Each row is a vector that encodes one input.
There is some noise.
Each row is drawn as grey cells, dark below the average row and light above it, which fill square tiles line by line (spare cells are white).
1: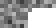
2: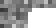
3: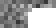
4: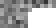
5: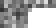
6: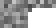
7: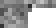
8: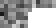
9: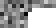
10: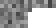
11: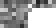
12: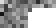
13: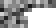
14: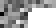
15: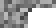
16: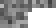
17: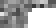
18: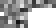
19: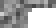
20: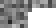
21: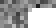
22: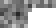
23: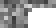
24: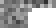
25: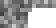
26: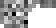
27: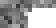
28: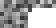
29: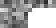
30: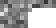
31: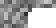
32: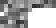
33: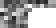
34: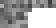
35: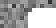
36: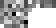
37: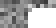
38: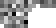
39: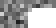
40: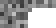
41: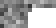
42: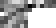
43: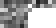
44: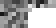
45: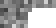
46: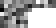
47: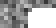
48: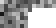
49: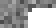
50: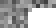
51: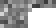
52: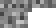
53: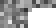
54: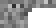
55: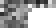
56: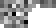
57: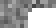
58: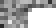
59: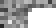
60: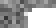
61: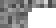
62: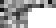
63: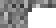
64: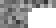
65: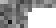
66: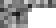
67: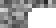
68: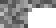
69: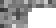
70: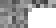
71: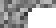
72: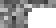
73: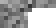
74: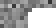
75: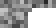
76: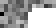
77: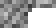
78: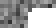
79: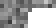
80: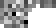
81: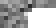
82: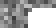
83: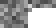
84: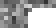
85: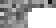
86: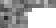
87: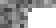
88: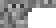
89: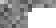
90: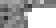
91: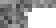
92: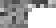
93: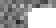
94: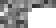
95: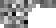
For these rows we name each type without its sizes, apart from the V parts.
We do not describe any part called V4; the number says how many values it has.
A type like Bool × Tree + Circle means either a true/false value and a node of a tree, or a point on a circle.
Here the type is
List(Bool × V4).
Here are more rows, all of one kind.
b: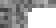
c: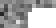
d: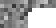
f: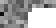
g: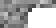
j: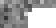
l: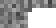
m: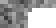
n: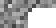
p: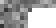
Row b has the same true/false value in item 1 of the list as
l and m.
